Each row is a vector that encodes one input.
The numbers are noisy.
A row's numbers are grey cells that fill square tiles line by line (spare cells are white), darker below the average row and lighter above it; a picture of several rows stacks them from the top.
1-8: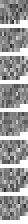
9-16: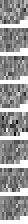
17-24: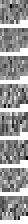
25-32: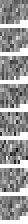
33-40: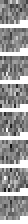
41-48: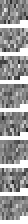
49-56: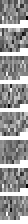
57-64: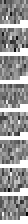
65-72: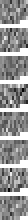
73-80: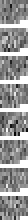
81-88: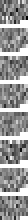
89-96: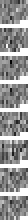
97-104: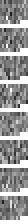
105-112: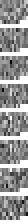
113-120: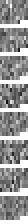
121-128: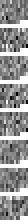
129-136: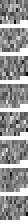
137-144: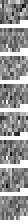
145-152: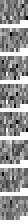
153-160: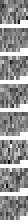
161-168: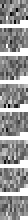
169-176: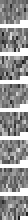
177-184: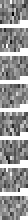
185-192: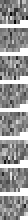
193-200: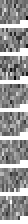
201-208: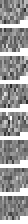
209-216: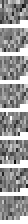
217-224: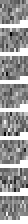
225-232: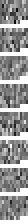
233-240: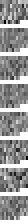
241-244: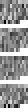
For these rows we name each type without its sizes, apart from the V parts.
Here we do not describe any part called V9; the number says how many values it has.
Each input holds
a node of a tree, together with either a point on a line, or a value of V9.
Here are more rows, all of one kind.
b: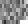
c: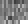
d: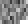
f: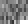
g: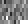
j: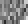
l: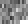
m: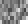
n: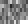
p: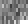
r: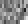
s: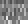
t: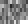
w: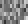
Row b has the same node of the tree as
j, r and w.
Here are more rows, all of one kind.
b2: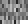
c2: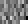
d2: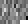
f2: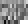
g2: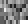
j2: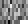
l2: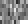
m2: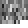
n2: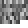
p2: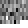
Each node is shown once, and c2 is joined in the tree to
d2 and n2.
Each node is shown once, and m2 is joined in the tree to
b2 and p2.
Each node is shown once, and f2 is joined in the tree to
j2.
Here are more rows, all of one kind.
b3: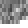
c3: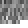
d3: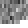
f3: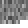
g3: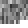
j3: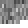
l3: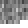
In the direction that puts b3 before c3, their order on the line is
b3, g3, j3, d3, f3, c3, l3.
